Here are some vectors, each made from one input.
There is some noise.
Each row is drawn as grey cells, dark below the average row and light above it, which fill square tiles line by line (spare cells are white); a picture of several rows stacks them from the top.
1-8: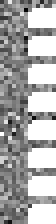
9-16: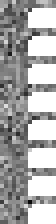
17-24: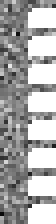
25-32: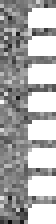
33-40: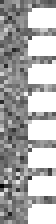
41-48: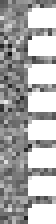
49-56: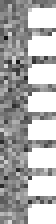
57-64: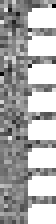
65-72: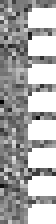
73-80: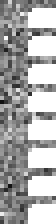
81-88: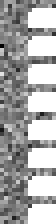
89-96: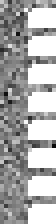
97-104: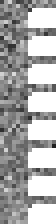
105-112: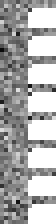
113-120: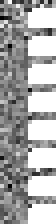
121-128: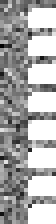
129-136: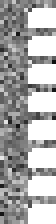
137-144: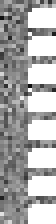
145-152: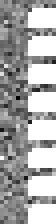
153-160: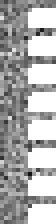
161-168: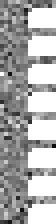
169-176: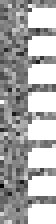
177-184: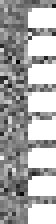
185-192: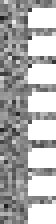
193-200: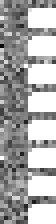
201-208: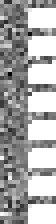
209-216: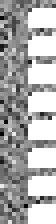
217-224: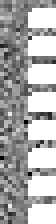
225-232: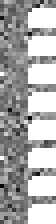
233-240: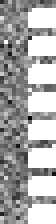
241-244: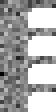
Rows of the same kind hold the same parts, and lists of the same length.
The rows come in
2 kinds.
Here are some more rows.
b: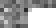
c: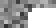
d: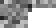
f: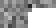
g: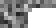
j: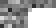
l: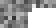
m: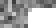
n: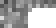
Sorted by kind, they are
b, c, d, f, j, l, m, n
g

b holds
a point on a 7-point line and four true/false values.
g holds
a point on a 7-point line and a node of a 7-node tree.
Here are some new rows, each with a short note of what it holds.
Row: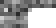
a point on a 7-point line and four true/false values
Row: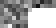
a point on a 7-point line and a node of a 7-node tree
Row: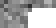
a point on a 7-point line and four true/false values
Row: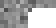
a point on a 7-point line and four true/false values
